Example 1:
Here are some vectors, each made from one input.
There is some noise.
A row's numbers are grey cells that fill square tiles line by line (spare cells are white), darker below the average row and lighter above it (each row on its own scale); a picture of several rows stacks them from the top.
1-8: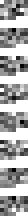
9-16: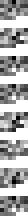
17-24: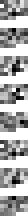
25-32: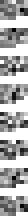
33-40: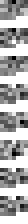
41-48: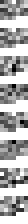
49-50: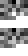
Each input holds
a point on a 9-point line.
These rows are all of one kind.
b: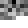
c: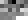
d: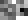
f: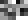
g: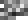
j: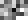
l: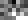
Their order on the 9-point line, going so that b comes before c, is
l, b, c, j, g, f, d.
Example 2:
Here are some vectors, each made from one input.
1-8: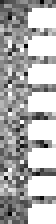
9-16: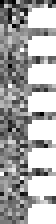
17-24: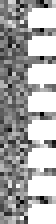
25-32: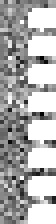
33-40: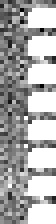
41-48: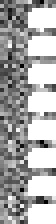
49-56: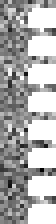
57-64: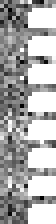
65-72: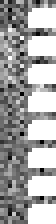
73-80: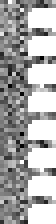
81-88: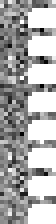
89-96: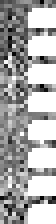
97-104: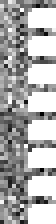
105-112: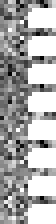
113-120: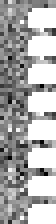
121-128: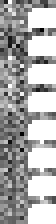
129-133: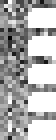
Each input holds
either a point on a 10-point circle, or a fixed value.
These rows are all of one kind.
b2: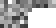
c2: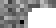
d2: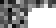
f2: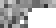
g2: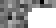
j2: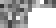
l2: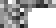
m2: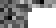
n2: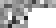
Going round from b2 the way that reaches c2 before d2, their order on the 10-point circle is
b2, f2, n2, j2, c2, d2, m2, g2, l2.
